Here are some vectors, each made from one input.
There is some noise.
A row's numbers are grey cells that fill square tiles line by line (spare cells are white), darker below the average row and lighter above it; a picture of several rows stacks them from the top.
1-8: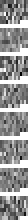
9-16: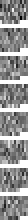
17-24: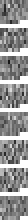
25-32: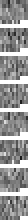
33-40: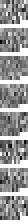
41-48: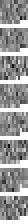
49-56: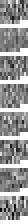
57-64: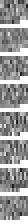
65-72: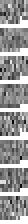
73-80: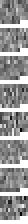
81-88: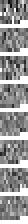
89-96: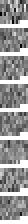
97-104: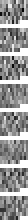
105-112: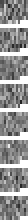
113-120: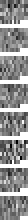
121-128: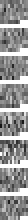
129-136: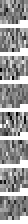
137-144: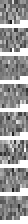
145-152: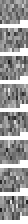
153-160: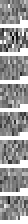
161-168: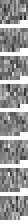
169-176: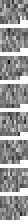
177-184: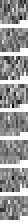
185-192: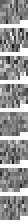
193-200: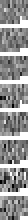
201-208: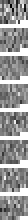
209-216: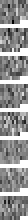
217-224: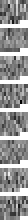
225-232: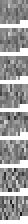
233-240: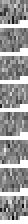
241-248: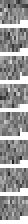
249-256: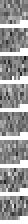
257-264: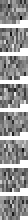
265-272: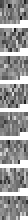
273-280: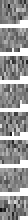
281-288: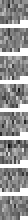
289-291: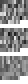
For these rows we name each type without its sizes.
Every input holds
a point on a circle, a point on each of two lines and a node of a tree.
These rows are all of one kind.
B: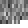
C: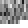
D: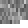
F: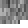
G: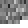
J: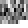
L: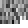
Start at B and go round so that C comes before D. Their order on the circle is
B, G, L, F, C, D, J.
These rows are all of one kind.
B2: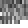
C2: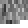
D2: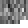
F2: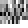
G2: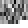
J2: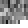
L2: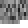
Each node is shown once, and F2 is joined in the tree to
B2 and G2.
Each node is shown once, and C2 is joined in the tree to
B2 and J2.
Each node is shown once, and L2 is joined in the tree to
B2 and D2.
